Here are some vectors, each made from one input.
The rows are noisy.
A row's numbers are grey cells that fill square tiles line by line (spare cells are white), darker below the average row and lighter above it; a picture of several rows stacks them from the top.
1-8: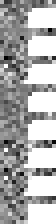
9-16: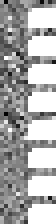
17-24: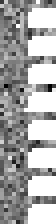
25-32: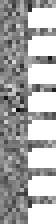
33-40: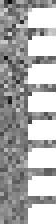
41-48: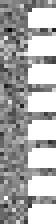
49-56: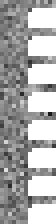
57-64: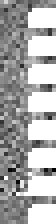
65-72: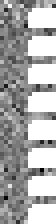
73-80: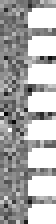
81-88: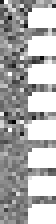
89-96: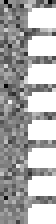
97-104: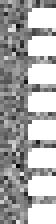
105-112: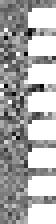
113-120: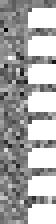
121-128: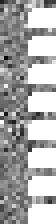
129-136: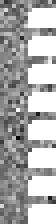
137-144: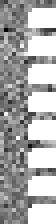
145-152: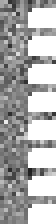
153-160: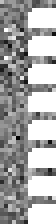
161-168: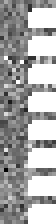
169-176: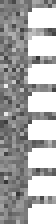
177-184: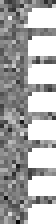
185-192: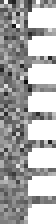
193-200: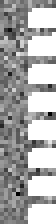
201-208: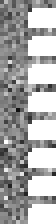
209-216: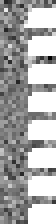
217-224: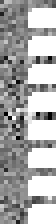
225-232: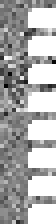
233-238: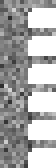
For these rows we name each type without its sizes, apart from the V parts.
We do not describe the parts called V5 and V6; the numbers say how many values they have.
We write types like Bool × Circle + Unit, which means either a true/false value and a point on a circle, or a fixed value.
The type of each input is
Bool × (Line + V6) + (Circle + Unit) × V5.
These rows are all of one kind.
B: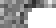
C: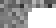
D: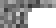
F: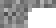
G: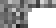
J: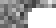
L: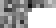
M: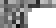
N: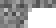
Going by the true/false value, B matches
F, J and N.
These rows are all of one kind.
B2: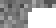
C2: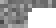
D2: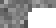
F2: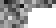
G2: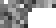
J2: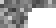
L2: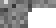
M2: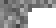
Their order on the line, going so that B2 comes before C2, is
M2, F2, D2, B2, G2, L2, J2, C2.
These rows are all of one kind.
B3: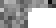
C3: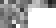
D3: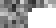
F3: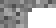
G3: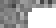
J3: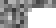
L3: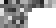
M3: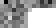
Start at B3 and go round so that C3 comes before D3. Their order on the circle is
B3, C3, J3, M3, F3, D3, G3, L3.
